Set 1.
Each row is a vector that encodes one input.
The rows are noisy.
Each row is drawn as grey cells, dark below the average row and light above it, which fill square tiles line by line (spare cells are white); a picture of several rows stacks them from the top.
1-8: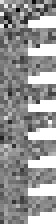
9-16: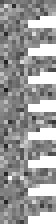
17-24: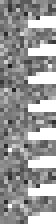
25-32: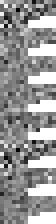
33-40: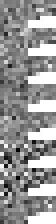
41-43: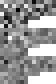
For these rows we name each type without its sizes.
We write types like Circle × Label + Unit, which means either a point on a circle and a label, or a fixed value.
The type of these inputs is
Tree + Unit.
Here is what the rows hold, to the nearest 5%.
About 15% of them hold a fixed value. The rest hold a node of a tree.
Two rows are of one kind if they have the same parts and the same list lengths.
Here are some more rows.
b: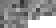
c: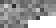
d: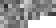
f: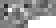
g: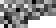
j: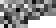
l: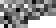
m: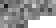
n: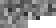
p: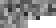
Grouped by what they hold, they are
b, c, d, f, m, n, p
g, j, l

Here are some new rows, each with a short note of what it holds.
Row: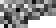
a fixed value
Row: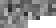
a node of a tree
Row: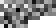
a fixed value
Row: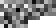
a fixed value
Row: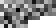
a fixed value
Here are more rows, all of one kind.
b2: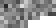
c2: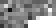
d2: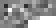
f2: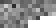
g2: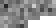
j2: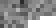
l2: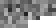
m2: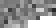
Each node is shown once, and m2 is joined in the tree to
l2.
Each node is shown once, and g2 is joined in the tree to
b2, d2 and j2.
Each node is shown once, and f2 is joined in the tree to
c2 and j2.
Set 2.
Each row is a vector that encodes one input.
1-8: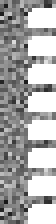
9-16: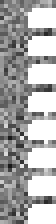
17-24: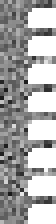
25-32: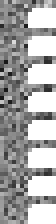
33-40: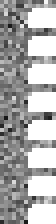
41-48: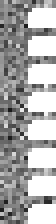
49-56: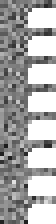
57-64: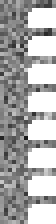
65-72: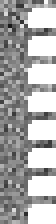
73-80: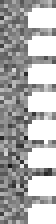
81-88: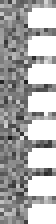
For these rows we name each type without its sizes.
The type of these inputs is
Line.
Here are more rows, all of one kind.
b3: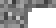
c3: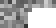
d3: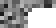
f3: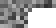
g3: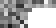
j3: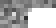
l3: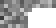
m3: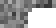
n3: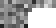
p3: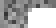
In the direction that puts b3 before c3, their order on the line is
d3, f3, m3, b3, p3, j3, l3, c3, n3, g3.
